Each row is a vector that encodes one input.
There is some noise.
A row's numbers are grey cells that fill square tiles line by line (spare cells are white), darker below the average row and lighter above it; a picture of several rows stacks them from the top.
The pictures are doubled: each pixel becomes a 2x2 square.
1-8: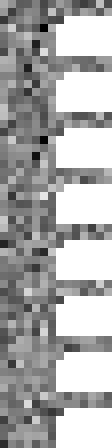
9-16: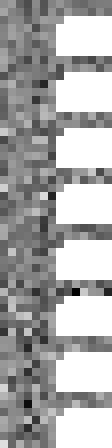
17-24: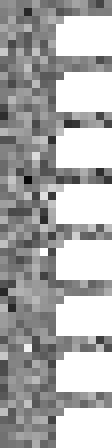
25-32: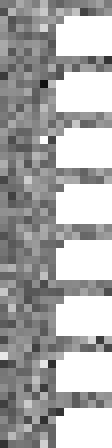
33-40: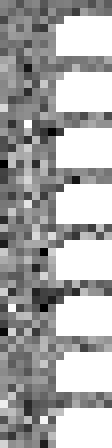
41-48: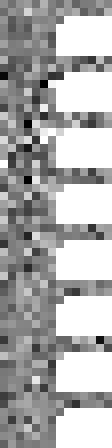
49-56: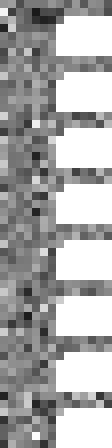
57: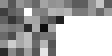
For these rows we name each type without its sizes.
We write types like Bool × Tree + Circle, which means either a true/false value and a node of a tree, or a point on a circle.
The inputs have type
Bool × Line.
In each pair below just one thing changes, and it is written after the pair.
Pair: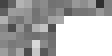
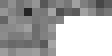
the true/false value
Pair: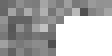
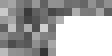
the true/false value
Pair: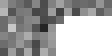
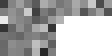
the true/false value
